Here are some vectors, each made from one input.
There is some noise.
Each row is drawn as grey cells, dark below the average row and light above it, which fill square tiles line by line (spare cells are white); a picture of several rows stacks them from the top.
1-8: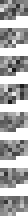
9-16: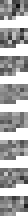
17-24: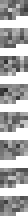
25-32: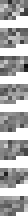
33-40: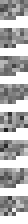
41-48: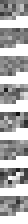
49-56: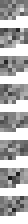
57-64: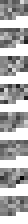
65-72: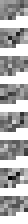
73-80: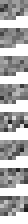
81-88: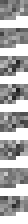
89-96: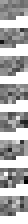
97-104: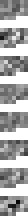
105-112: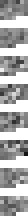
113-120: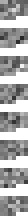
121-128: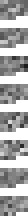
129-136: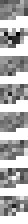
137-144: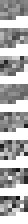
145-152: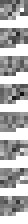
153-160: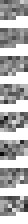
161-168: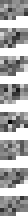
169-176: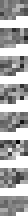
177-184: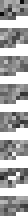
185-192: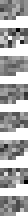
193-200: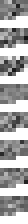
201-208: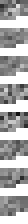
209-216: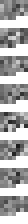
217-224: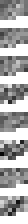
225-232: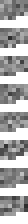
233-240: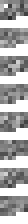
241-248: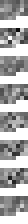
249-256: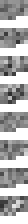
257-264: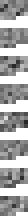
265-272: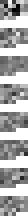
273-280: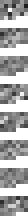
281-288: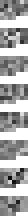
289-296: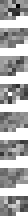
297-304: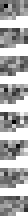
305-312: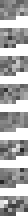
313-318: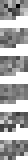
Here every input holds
three true/false values.
